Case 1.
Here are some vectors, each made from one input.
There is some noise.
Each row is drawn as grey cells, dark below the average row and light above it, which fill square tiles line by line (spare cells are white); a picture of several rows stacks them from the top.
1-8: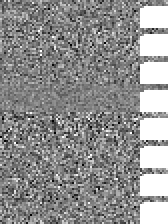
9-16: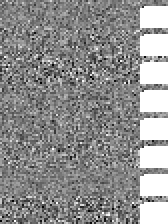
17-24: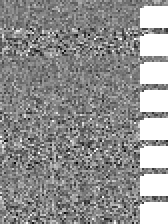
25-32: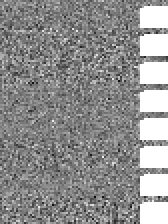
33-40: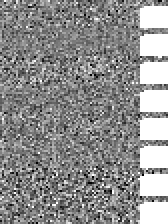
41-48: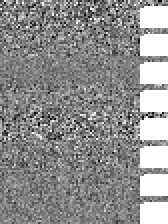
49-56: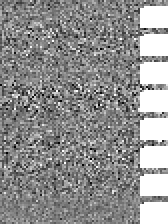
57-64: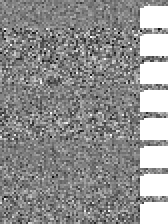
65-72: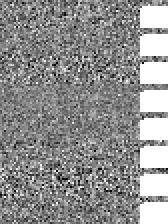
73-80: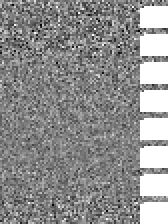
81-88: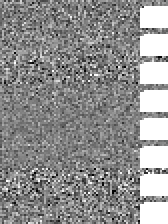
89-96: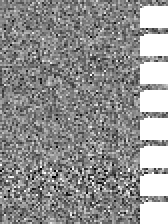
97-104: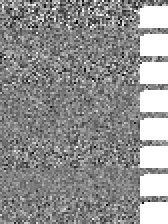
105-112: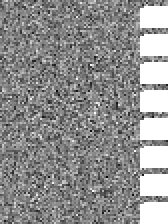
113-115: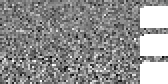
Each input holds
a point on a 6-point line, together with either a node of a 7-node tree, or a node of an 11-node tree.
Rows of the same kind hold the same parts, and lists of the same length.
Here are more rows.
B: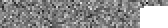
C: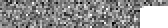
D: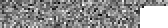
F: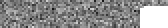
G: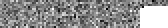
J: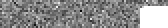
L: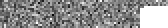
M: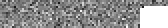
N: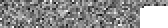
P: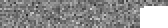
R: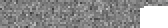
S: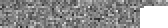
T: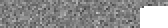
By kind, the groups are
B, D, F, M, R, S
C, G, J, L, N, P, T

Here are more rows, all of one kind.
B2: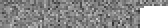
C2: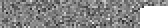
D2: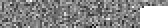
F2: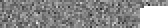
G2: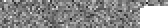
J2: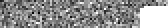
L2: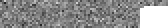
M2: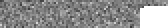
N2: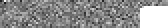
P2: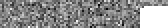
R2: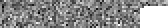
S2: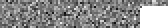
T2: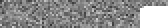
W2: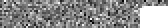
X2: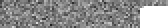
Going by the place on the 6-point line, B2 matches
D2, L2, N2 and W2.
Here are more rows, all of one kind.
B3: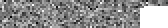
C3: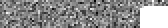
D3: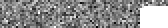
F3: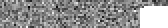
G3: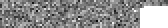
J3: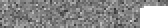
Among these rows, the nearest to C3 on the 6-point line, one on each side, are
D3 and G3.
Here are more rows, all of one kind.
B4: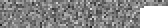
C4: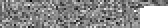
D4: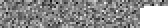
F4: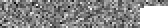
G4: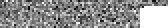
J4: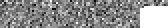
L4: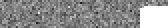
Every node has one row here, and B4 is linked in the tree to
J4.
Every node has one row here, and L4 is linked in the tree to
C4, D4 and J4.
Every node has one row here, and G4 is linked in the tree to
C4.
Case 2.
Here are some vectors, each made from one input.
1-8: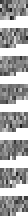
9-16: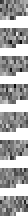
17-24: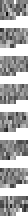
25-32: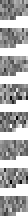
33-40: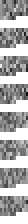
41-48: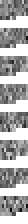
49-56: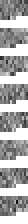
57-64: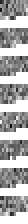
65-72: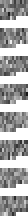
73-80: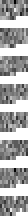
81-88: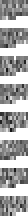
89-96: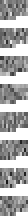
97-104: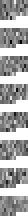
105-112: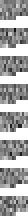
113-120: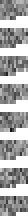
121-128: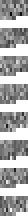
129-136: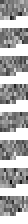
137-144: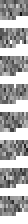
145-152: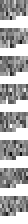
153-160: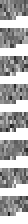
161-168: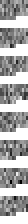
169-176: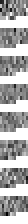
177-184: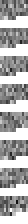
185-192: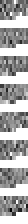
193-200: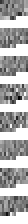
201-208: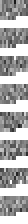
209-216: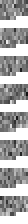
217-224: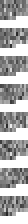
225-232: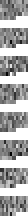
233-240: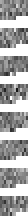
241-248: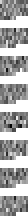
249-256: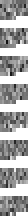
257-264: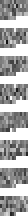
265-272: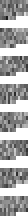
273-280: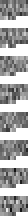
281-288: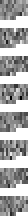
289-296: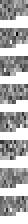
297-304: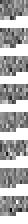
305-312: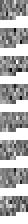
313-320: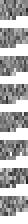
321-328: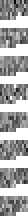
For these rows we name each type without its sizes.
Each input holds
a point on a line, together with either a label, or a point on a line.
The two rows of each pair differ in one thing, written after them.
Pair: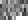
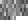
the place on the line
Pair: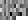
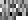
the label
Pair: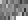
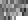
the place on the line
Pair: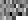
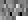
the label
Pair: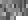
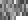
the label
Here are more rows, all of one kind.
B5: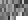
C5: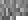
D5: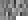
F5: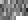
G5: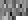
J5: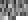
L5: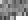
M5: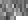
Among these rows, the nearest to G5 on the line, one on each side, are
D5 and J5.
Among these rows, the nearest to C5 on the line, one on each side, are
D5 and L5.
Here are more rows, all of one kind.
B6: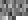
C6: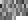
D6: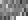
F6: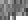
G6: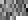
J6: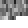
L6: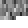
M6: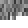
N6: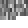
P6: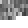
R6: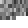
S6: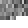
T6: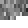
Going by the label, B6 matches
F6, G6, M6 and T6.
